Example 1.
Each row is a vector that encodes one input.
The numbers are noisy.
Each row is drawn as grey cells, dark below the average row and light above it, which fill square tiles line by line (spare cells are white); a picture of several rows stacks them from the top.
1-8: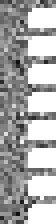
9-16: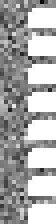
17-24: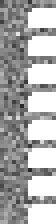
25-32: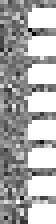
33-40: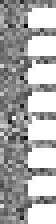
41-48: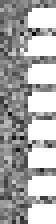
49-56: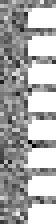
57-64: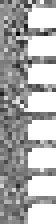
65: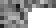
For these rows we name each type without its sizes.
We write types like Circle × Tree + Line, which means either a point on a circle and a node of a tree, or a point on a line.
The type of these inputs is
Bool × Bool × Bool + Circle.
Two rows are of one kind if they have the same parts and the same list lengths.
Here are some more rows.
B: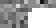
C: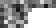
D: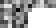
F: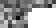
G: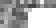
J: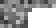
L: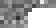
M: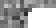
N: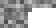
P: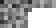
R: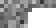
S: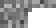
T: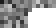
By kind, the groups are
B, F, J, L, M, N, P, R, S, T
C, D, G

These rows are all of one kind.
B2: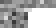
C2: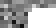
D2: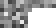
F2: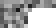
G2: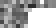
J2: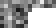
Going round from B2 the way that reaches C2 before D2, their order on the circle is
B2, C2, D2, J2, F2, G2.
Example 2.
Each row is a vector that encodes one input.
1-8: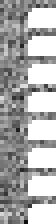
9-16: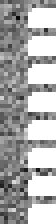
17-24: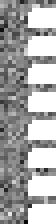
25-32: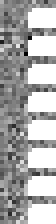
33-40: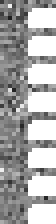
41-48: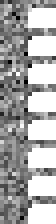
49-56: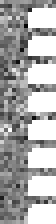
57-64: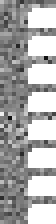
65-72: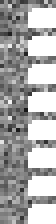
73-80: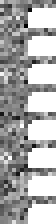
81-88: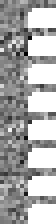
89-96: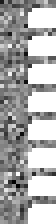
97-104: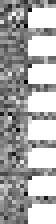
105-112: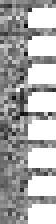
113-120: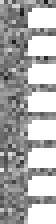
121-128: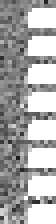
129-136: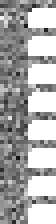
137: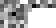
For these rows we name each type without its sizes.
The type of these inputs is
Bool × (Circle + Unit).
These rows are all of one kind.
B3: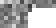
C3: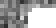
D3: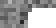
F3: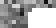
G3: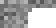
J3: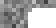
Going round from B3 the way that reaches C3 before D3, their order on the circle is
B3, G3, C3, J3, F3, D3.
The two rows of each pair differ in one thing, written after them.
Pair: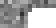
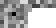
the place on the circle
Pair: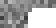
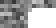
the place on the circle
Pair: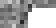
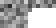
the true/false value
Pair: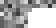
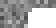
the true/false value
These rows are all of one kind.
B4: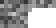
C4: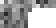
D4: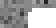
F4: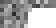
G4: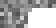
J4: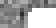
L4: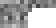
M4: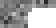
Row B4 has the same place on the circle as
D4 and M4.
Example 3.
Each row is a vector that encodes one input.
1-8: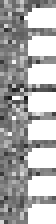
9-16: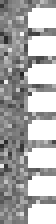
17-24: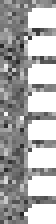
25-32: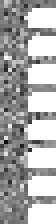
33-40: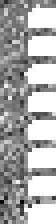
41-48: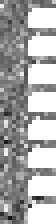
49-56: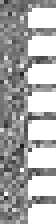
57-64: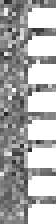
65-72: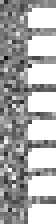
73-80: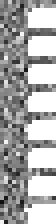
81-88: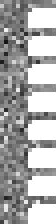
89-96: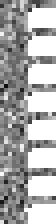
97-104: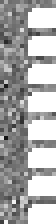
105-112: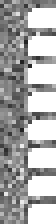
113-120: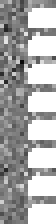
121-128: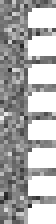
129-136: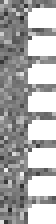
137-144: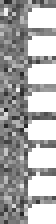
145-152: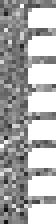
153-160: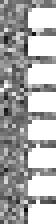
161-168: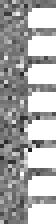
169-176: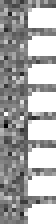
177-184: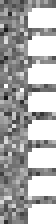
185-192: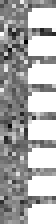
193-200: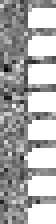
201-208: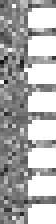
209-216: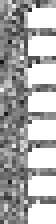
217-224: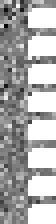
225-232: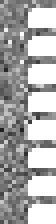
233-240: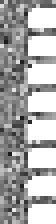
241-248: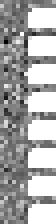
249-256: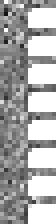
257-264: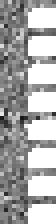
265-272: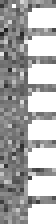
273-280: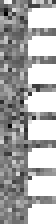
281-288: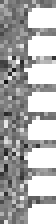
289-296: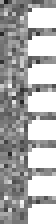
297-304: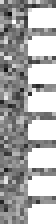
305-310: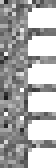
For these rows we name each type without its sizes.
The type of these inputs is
Bool × Bool × Bool × (Circle + Unit).
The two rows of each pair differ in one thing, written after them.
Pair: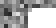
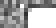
one of the three true/false values
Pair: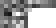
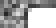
one of the three true/false values
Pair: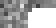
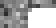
one of the three true/false values
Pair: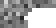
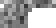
the place on the circle
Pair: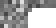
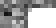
one of the three true/false values
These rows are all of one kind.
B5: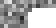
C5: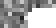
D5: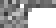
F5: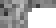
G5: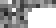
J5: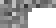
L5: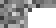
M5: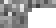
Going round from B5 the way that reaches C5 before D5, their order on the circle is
B5, G5, C5, F5, D5, L5, M5, J5.
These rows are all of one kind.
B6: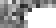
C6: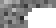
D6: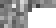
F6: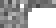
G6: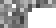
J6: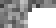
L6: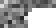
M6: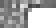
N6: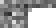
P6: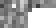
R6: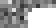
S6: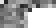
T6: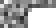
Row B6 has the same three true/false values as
C6 and L6.
